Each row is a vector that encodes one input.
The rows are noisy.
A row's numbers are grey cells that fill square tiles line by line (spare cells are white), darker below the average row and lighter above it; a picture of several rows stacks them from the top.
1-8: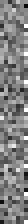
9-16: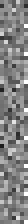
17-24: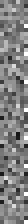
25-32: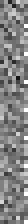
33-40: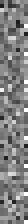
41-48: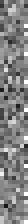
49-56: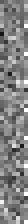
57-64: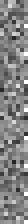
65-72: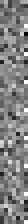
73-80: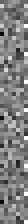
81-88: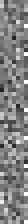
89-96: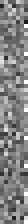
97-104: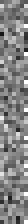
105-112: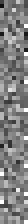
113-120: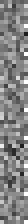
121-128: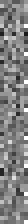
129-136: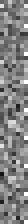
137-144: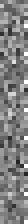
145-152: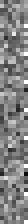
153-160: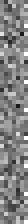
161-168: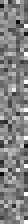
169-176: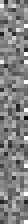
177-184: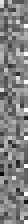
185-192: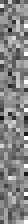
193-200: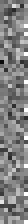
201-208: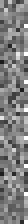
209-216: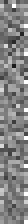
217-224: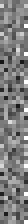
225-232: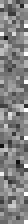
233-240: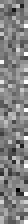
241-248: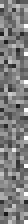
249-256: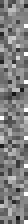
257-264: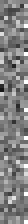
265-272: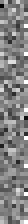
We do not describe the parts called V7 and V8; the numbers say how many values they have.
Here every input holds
a value of V8, together with either one of 9 labels, or a point on a 4-point line, a true/false value and a value of V7.
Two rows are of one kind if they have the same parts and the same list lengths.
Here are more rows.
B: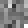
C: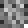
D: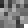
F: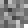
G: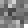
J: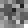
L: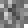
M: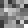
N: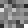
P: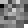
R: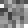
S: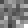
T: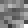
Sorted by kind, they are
B, F, G, J, L, R, S, T
C, D, M, N, P

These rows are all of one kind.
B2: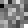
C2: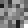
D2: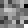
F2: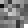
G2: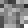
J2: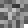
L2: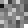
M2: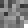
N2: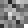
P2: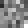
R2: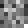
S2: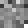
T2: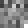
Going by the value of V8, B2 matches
C2, L2, P2 and T2.
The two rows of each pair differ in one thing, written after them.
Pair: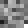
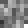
the place on the 4-point line
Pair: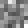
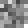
the value of V7
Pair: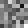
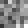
the value of V8
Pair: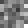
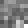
the value of V8
